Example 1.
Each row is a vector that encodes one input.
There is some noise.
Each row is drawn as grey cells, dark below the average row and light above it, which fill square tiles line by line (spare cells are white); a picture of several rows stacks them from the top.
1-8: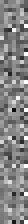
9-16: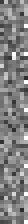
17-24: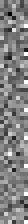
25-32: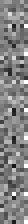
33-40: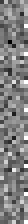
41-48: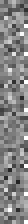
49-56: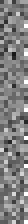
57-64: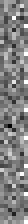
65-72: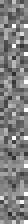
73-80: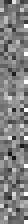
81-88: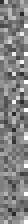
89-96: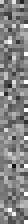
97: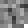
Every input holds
a point on a 4-point line, together with either a point on a 4-point line, or a point on a 6-point line.
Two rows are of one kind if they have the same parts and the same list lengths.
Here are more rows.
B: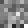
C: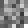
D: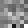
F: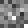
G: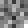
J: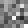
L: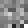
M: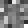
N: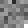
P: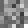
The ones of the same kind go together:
B, D, G, L, N
C, F, J, M, P

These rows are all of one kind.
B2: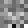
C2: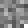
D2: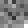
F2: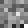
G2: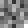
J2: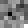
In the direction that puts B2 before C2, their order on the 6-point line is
B2, F2, C2, J2, D2, G2.
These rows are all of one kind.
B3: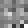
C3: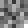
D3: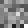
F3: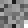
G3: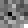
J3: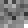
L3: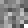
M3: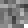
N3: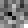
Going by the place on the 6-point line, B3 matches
D3 and L3.
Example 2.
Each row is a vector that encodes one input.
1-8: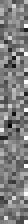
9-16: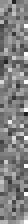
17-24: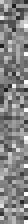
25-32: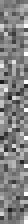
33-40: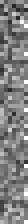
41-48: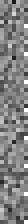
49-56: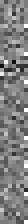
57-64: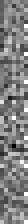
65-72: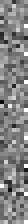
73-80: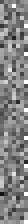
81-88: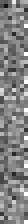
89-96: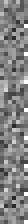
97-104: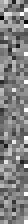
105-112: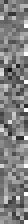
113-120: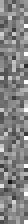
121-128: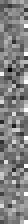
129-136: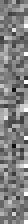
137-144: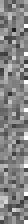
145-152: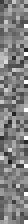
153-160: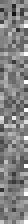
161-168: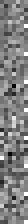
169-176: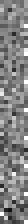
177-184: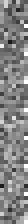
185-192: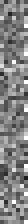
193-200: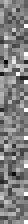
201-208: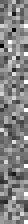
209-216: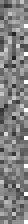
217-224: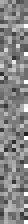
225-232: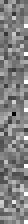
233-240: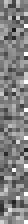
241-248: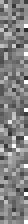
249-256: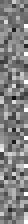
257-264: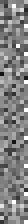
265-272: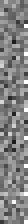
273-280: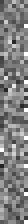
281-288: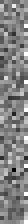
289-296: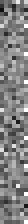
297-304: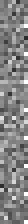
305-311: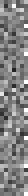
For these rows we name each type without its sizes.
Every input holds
either a point on a circle, or a list of points on a line.
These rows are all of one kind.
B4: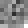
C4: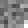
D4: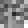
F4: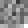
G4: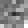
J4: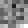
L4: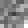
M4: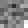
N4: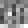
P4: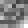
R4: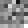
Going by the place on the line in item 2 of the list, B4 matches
D4, G4, M4 and R4.
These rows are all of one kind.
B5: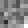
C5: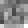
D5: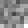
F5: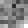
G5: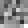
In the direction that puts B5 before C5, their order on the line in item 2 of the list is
B5, G5, D5, C5, F5.
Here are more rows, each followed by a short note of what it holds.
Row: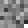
a point on a circle
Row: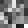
the empty list
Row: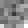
a list of two items
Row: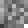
a point on a circle
